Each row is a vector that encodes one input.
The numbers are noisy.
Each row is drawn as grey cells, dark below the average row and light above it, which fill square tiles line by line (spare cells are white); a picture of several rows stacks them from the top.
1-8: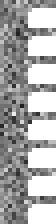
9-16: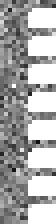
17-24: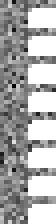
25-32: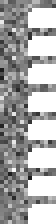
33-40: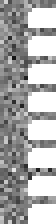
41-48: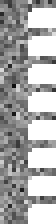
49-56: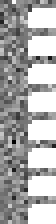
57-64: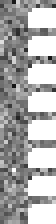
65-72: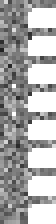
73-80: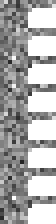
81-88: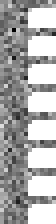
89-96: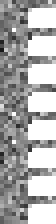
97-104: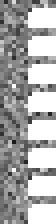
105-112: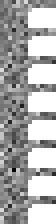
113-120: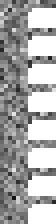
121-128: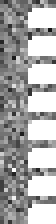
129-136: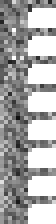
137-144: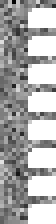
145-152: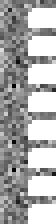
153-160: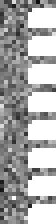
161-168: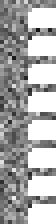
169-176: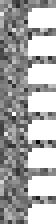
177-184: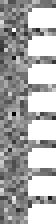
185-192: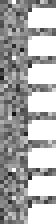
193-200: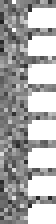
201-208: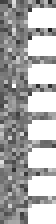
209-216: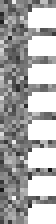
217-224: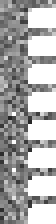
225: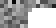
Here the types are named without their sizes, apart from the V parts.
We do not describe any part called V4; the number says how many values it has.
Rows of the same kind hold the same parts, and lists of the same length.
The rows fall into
3 kinds.
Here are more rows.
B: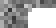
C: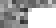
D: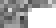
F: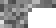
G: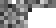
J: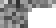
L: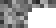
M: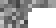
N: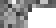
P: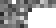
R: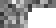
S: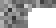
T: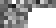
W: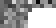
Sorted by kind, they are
B, C, D, F, J, M, S
G, N, R, T
L, P, W

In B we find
four true/false values.
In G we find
a value of V4.
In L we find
a point on a circle and a value of V4.
